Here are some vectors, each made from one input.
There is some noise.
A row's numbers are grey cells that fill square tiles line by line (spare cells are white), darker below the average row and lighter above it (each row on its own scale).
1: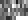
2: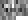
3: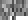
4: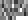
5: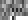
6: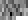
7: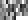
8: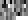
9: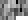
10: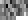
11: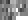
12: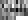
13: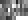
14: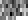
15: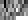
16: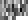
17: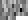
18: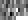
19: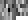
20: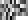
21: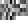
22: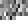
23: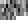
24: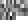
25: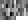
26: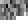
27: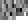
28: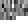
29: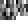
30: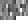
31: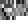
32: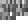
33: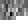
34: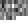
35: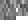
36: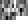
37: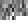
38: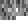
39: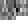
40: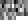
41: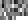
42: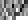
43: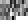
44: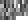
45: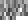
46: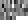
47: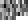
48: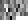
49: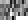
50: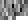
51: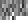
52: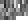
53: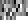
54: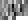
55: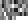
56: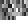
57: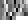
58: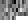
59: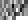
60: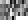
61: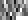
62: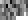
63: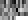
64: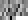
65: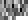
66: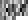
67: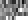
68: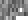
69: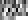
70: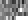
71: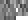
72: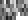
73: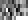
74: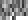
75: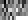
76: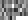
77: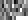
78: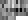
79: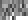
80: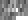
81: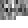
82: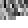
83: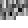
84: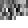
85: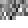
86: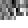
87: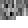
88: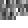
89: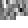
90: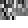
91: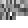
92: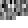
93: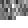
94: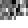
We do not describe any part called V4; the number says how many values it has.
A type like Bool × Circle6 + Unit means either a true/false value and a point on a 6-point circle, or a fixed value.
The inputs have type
(Bool × Bool × Bool + List2(V4)) × Label5.
